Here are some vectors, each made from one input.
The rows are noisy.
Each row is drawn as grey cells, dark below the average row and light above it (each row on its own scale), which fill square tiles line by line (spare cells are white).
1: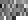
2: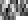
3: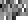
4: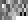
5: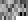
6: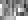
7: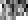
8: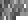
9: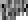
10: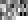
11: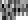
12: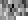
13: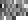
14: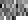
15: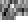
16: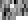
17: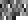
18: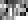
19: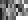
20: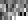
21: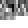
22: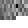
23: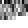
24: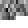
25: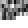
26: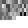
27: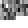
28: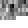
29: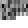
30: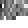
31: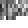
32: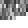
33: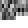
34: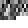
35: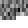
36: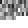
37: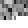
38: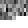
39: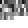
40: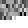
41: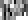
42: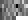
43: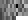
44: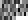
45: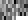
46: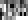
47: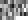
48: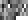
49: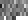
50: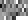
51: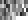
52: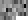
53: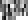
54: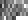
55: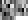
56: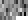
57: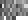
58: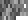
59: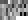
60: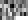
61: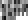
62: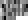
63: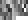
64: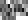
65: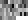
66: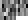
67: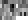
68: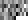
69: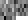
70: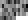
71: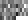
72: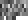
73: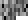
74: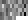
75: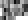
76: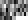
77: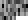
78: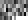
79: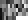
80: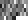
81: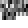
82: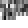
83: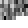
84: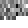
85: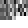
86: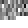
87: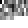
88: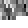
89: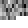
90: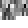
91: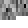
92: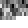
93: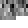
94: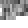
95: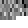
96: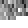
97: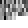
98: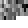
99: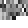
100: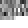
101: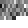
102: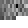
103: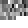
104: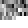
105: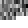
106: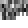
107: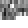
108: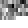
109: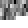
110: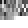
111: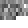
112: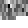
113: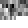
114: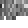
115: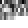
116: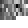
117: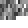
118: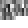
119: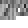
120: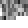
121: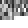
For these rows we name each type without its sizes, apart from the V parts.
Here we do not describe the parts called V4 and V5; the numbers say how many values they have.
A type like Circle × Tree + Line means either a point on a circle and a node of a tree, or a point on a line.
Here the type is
Line × (Line + V5) + V4.
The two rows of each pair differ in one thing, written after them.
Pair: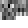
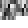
the place on the line
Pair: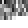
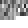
the value of V5
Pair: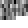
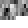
the value of V5
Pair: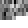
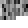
the value of V5
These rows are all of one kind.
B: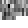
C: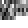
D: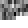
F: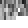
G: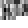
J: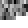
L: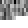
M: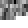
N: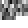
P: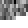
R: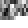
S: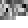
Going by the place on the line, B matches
C and N.
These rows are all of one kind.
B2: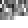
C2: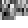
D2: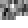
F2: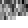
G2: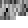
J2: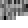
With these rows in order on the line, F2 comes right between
B2 and G2.
